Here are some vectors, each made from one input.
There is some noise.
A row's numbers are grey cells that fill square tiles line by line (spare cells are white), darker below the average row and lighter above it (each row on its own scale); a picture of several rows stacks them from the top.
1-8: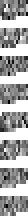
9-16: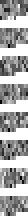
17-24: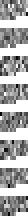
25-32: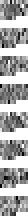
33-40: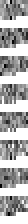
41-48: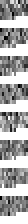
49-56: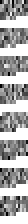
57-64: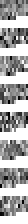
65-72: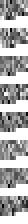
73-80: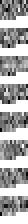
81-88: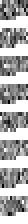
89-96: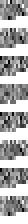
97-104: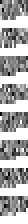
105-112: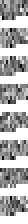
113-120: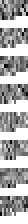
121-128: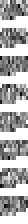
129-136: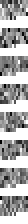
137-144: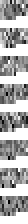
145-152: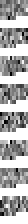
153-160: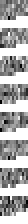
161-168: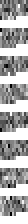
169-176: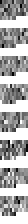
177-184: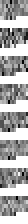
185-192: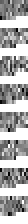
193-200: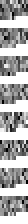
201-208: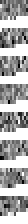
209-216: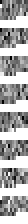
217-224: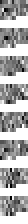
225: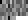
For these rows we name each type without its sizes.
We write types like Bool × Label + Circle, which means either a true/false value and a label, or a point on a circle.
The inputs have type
(Bool × Bool × Bool + Unit) × Line.
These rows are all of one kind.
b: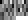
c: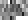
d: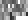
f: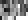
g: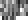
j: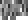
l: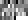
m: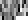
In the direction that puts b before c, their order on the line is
f, b, j, g, m, l, d, c.
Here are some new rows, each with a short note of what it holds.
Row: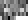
a point on a line
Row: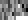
a point on a line and three true/false values
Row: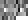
a point on a line and three true/false values
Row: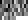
a point on a line
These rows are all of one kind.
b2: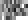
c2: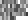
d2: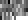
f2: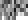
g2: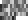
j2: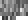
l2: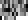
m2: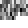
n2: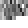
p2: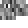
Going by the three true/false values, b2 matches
f2, l2 and n2.
